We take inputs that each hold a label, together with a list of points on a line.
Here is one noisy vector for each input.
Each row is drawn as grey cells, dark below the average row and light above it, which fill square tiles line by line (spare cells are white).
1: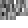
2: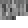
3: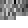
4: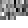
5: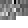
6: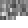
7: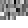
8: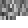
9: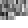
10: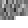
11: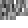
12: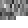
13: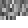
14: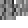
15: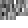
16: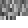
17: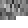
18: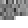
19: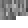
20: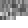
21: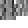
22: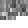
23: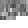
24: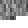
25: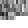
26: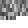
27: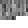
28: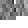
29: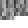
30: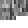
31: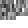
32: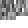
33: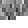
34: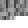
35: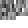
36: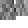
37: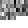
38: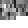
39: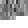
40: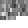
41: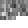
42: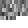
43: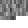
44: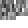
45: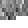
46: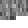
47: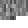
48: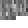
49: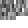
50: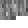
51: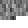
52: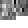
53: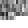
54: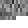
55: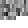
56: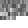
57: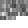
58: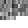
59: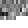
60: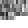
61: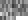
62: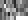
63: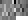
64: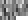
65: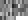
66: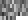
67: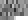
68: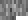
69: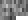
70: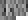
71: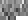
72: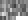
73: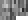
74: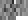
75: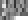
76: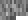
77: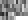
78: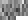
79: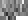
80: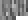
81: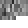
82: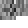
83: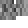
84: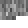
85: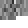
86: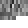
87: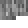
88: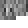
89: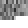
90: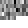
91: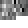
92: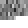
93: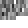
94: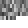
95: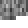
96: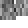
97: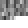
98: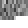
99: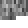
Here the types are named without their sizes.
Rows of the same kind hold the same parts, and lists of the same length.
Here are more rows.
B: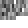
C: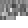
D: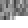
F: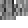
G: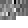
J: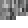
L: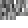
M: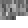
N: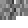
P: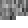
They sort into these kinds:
B, L
C, D, G
F, J, M, N, P

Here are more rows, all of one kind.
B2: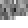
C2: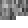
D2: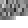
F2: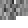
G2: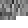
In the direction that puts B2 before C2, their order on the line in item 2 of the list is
D2, B2, C2, G2, F2.
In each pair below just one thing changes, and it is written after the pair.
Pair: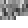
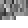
the label
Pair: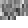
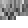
the place on the line in item 1 of the list
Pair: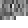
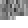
the label
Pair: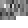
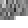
the label
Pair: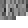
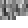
the label
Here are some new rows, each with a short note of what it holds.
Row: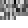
a label, together with a list of one item
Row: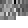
a label, together with a list of one item
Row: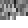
a label, together with a list of one item
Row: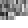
a label, together with the empty list
